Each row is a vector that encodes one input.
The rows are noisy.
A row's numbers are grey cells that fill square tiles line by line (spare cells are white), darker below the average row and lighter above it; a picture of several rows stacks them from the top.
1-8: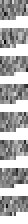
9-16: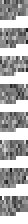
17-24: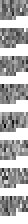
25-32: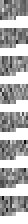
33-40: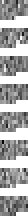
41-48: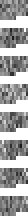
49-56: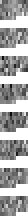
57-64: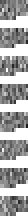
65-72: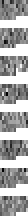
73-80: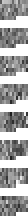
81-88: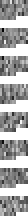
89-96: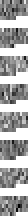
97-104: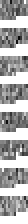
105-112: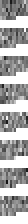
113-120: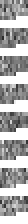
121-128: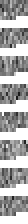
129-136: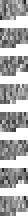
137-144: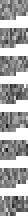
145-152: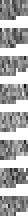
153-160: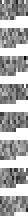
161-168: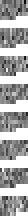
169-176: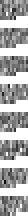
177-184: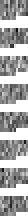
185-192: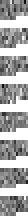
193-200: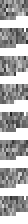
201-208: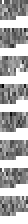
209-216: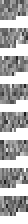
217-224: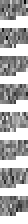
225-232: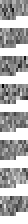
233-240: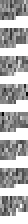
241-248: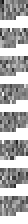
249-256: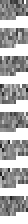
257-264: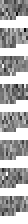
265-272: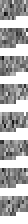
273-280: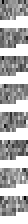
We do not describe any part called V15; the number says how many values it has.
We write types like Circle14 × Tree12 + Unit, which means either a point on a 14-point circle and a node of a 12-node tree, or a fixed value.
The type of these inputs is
(Bool × Bool × Bool × Bool + Unit) × Tree13 × V15.
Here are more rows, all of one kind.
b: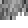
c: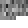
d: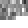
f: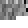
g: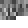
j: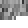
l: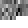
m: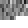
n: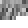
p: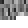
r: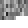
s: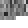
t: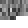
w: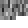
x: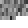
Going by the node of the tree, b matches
d, j, n and x.
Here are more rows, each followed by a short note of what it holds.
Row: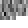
a node of a 13-node tree and a value of V15
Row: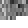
a node of a 13-node tree, four true/false values and a value of V15
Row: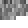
a node of a 13-node tree and a value of V15
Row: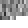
a node of a 13-node tree and a value of V15
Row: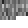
a node of a 13-node tree, four true/false values and a value of V15
